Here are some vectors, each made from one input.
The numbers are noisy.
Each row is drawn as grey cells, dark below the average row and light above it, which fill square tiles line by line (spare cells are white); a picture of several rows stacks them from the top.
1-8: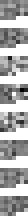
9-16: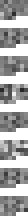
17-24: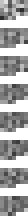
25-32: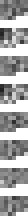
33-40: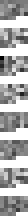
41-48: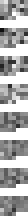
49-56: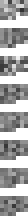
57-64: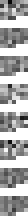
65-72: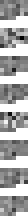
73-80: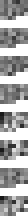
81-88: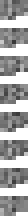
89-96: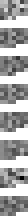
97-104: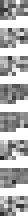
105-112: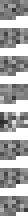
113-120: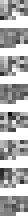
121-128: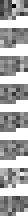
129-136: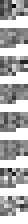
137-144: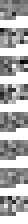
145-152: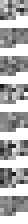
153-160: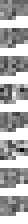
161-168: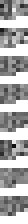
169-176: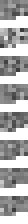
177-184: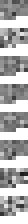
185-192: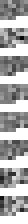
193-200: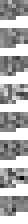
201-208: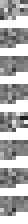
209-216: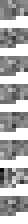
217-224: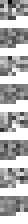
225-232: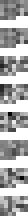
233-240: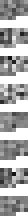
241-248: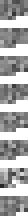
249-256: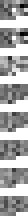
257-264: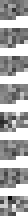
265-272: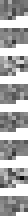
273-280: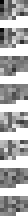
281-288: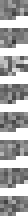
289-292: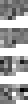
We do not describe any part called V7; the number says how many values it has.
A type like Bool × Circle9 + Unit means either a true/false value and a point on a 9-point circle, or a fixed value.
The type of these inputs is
Bool × (Tree9 + Tree12) + Circle11 + V7.
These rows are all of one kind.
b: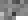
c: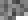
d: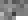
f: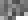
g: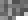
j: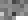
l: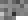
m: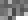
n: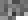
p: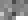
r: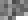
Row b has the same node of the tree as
c, f and l.
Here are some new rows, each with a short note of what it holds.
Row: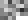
a value of V7
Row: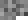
a node of a 12-node tree and a true/false value
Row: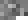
a node of a 12-node tree and a true/false value
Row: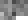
a node of a 9-node tree and a true/false value
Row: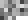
a value of V7
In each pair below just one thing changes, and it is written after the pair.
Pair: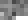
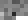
the node of the tree
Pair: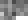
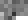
the node of the tree
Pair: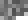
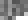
the node of the tree
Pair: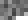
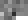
the true/false value
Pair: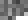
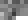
the true/false value
